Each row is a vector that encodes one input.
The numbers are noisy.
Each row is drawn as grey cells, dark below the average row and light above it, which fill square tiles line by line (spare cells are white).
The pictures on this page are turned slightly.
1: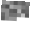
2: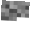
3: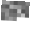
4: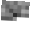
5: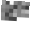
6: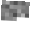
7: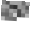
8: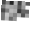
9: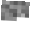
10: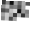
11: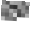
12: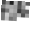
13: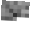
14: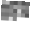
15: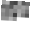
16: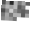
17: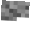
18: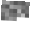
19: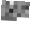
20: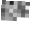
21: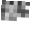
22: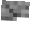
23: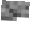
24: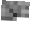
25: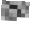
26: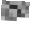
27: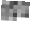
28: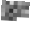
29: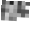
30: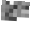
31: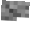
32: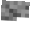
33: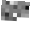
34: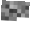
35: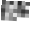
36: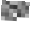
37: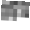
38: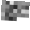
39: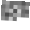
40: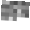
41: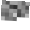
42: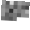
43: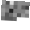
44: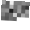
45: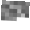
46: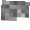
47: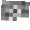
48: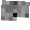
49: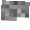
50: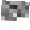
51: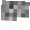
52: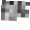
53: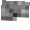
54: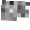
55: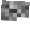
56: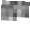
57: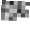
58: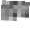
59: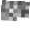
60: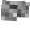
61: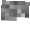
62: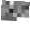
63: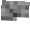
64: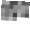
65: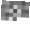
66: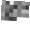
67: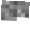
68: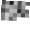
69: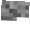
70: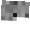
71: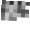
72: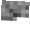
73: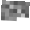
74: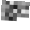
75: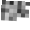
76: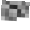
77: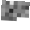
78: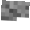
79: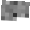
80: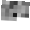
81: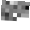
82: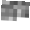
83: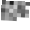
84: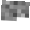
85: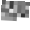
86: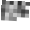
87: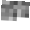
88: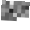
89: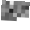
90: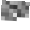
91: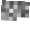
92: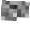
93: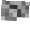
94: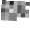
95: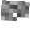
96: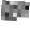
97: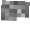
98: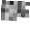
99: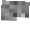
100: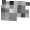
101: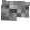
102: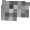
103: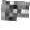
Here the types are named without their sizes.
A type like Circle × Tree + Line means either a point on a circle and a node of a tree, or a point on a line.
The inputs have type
Line.
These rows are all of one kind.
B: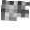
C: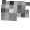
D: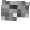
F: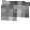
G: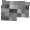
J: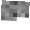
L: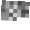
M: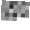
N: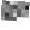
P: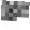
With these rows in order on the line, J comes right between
F and G.
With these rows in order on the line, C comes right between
B and L.
